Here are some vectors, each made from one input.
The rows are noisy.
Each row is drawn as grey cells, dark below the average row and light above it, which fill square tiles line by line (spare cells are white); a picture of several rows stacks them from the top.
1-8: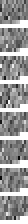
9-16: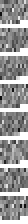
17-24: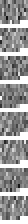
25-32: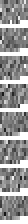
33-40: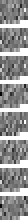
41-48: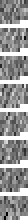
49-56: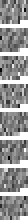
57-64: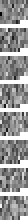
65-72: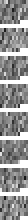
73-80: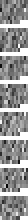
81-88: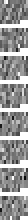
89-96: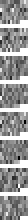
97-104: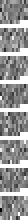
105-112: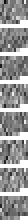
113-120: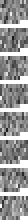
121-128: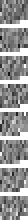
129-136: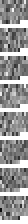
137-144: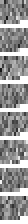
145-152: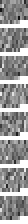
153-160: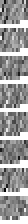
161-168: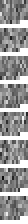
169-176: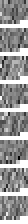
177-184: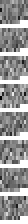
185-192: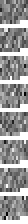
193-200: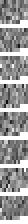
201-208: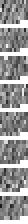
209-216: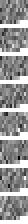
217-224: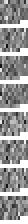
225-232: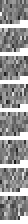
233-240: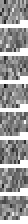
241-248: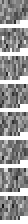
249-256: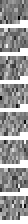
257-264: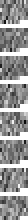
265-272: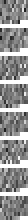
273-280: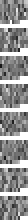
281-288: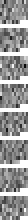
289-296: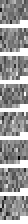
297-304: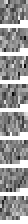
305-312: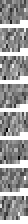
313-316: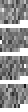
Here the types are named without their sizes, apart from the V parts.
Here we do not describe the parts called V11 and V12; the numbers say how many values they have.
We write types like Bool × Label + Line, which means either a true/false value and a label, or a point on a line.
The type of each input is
(Line + V11) × Tree × V12.
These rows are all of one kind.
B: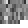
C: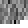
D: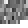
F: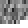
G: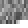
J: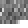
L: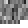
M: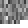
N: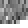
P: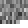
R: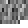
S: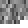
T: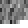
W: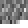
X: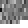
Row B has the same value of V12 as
D, M, N and W.
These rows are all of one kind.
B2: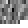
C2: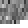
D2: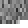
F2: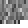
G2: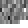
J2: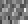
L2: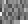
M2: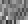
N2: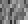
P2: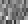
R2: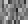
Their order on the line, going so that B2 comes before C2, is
B2, F2, R2, P2, C2, M2, D2, N2, J2, L2, G2.
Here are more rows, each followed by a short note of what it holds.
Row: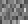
a point on a line, a node of a tree and a value of V12
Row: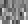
a node of a tree, a value of V11 and a value of V12
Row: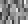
a node of a tree, a value of V11 and a value of V12
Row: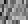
a node of a tree, a value of V11 and a value of V12
